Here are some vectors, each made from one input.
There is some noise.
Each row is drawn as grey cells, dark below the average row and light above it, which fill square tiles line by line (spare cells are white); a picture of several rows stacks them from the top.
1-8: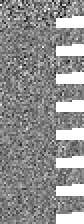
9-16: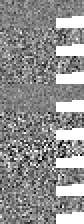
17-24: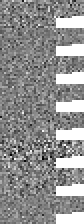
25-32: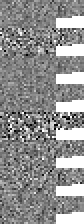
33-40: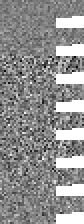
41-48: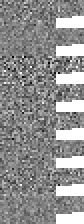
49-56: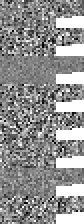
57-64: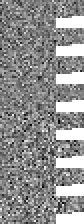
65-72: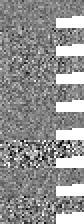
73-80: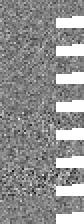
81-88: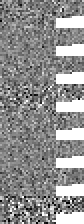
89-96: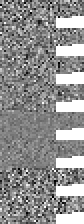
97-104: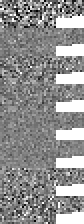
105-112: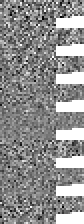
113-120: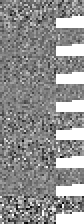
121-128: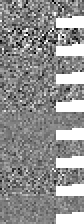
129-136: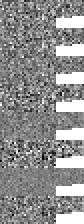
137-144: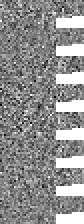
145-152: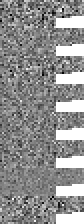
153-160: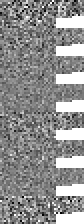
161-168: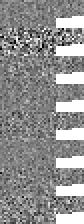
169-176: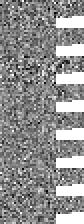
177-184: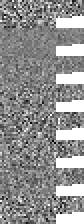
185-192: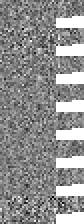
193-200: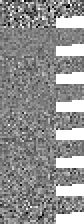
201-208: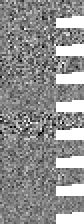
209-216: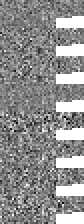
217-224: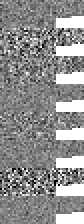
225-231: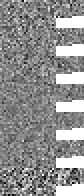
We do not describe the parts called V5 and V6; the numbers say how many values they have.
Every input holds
a value of V5, together with either a point on a 9-point circle, a point on a 4-point line and a true/false value, or a value of V6.
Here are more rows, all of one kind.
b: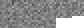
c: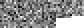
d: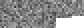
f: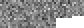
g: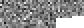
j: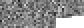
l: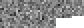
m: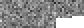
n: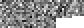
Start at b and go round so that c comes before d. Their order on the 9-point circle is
b, c, j, l, g, m, n, f, d.
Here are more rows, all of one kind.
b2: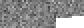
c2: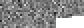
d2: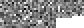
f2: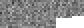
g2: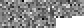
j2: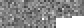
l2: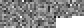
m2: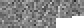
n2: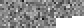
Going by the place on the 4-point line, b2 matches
f2 and g2.
